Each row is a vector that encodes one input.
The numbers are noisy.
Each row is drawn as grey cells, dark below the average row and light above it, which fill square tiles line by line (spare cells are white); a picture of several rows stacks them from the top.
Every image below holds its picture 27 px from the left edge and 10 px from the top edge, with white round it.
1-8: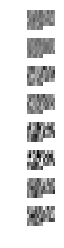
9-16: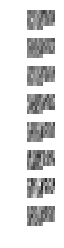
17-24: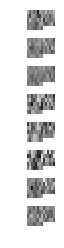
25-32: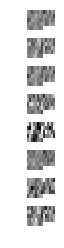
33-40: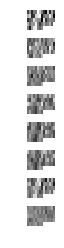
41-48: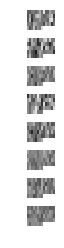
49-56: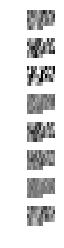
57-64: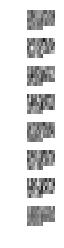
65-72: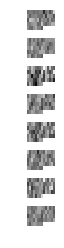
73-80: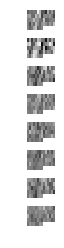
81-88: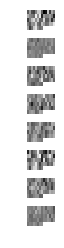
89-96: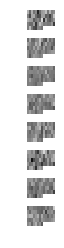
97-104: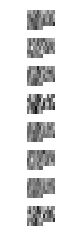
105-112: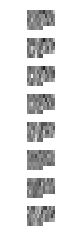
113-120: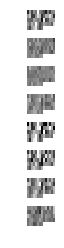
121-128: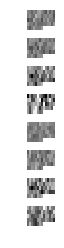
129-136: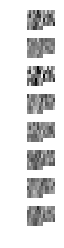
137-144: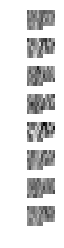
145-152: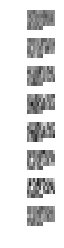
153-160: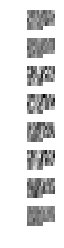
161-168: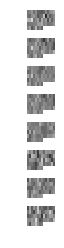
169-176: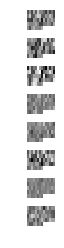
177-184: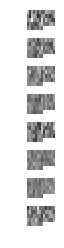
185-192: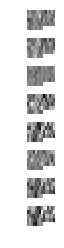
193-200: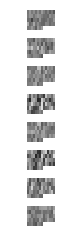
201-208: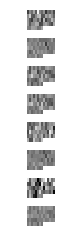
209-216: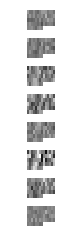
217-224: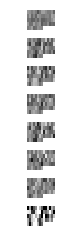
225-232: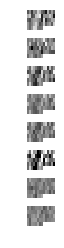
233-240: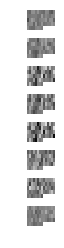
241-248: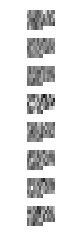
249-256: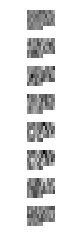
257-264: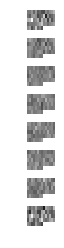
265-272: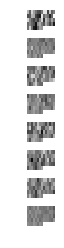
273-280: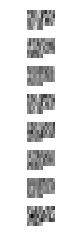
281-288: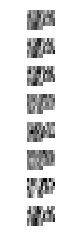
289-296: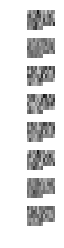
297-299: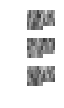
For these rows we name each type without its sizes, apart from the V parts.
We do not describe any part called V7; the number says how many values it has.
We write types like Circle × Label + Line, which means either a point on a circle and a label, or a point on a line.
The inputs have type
List((Label + Line) × V7).
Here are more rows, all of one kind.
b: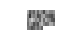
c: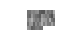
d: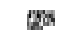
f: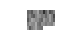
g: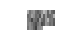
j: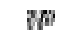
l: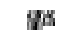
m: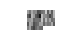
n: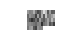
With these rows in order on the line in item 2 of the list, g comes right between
f and m.
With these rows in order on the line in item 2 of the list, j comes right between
d and l.
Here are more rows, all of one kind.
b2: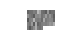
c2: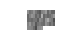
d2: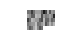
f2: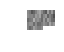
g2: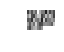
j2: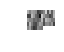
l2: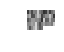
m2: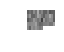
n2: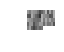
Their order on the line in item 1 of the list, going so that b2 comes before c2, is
n2, g2, b2, l2, m2, c2, f2, d2, j2.
